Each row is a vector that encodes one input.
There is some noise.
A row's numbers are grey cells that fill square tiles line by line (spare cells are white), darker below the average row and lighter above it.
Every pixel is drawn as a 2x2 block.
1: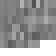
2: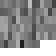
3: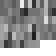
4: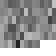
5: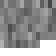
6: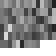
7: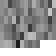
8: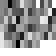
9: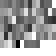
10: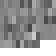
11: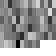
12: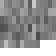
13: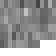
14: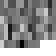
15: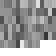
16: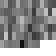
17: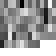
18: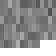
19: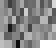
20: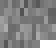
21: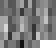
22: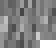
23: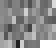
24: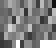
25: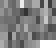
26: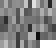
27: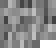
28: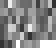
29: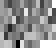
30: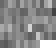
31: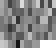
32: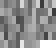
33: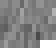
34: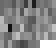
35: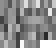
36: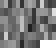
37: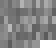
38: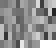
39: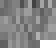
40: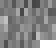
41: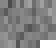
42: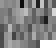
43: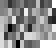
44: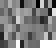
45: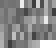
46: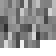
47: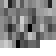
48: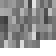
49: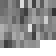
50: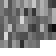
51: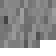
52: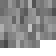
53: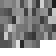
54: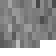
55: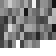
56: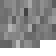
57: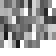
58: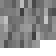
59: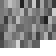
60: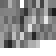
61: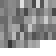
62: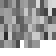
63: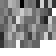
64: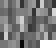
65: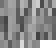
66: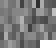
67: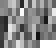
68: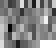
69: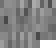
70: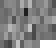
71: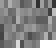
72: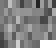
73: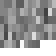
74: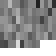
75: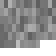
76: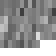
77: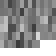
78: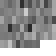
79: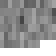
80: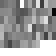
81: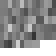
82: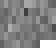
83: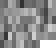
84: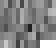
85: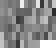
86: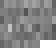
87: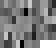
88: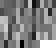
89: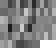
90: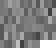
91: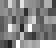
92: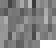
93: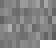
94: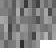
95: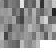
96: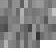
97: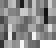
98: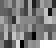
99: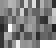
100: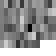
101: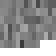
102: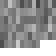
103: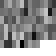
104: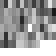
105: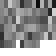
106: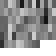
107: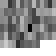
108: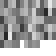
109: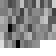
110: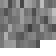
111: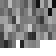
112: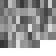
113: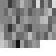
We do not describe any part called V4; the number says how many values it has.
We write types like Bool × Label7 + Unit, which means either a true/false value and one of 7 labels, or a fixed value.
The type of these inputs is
Circle6 × (Line8 + V4).
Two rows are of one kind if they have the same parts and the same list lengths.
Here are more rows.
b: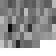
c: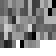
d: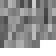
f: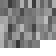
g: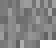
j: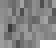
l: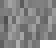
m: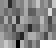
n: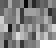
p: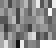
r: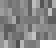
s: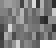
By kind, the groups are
b, c, m
d, f, g, j, l, n, p, r, s

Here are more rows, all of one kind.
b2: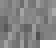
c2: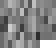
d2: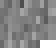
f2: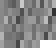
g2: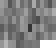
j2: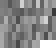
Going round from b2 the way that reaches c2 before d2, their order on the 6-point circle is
b2, c2, g2, f2, j2, d2.
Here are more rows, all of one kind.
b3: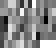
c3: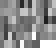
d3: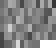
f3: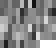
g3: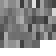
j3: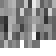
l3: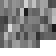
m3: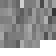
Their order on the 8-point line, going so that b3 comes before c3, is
l3, m3, b3, d3, c3, j3, f3, g3.
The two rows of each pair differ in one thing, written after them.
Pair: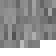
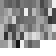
the place on the 8-point line
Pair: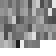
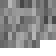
the place on the 8-point line
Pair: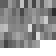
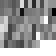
the place on the 8-point line
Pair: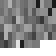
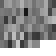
the place on the 6-point circle
